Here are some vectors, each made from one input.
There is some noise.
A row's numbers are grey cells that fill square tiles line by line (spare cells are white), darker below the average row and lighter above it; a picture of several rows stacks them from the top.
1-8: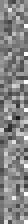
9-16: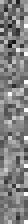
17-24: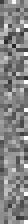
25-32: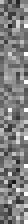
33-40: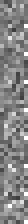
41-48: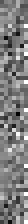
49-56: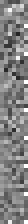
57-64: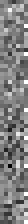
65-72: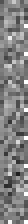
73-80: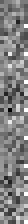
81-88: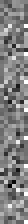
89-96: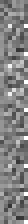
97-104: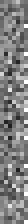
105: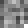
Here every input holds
either a point on a 3-point line and a point on a 4-point line, or a node of an 11-node tree.
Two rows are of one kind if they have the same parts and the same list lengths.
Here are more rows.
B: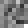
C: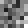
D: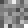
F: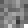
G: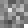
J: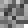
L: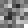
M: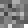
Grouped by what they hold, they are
B, D, F, G, J, M
C, L

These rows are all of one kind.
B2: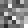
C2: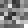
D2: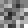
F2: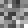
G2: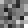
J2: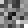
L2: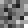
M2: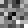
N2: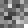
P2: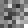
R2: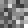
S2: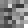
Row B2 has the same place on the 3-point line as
G2, L2, R2 and S2.
